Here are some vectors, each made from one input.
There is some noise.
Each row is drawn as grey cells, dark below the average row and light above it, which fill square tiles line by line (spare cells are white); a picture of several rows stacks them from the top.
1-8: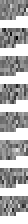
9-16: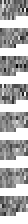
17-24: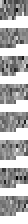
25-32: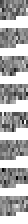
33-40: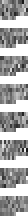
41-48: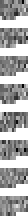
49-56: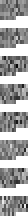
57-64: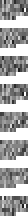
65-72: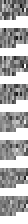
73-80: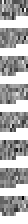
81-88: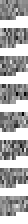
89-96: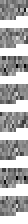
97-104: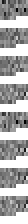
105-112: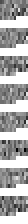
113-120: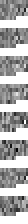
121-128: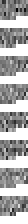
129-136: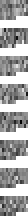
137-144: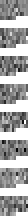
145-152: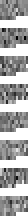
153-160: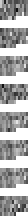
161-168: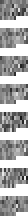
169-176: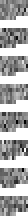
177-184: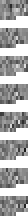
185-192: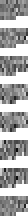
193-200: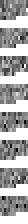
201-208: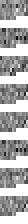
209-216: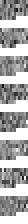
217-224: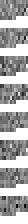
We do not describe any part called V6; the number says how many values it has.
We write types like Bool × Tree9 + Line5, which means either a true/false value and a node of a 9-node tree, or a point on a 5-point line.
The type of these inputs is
Bool × Label7 × Line4 + V6 × V6.
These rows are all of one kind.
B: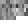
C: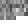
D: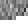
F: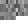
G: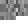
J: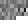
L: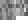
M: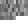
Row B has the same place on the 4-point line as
C and L.
